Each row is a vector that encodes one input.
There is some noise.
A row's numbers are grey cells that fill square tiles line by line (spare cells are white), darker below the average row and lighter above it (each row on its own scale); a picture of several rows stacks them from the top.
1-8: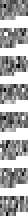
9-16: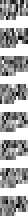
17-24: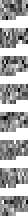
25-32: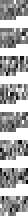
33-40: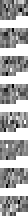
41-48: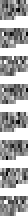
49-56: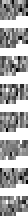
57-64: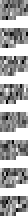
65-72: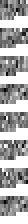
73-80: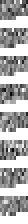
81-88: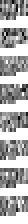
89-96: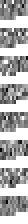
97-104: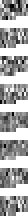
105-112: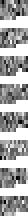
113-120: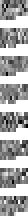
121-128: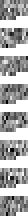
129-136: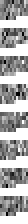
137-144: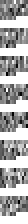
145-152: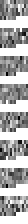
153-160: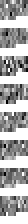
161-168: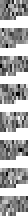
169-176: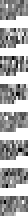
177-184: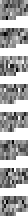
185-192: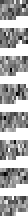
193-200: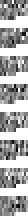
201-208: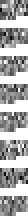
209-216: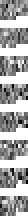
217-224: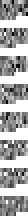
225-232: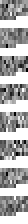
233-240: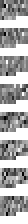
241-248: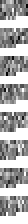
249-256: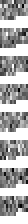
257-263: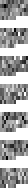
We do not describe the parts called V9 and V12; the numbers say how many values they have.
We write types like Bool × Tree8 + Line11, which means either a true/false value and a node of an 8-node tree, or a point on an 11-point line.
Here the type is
(Bool × Label6 × V9 + Unit) × V12.
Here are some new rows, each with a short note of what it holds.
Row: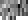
one of 6 labels, a true/false value, a value of V9 and a value of V12
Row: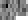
a value of V12
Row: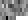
one of 6 labels, a true/false value, a value of V9 and a value of V12
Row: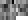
a value of V12
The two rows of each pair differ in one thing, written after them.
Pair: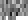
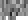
the true/false value
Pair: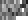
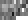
the label
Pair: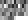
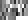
the value of V12
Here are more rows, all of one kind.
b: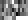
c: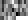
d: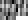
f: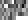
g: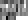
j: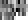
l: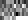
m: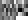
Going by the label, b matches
c and m.
